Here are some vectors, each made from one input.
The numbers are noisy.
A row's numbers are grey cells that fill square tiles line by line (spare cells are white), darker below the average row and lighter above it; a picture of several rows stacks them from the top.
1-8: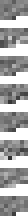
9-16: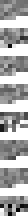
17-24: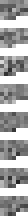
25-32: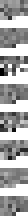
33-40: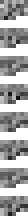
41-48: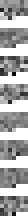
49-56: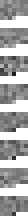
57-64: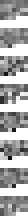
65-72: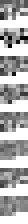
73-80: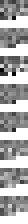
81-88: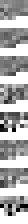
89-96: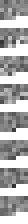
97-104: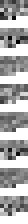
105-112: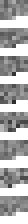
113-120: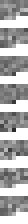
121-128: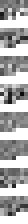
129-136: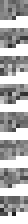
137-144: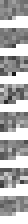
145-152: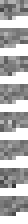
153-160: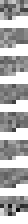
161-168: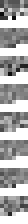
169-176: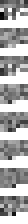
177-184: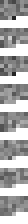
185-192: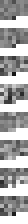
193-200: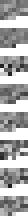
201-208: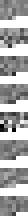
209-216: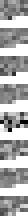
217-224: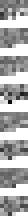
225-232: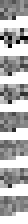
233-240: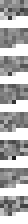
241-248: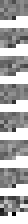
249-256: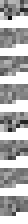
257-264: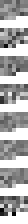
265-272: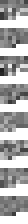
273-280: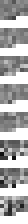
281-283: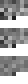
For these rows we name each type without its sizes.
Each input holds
a list of points on a line.
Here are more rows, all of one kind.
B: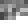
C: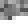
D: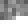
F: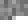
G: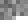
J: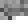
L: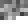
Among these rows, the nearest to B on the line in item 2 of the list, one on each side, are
C and D.
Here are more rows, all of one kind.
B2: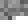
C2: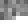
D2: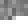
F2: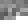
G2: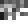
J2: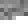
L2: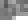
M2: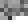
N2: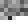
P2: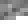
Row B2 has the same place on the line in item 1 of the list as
F2, M2 and N2.
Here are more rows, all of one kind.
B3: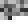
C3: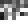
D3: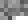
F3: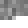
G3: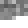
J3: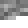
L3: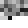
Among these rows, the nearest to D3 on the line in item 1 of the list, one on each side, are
C3 and F3.
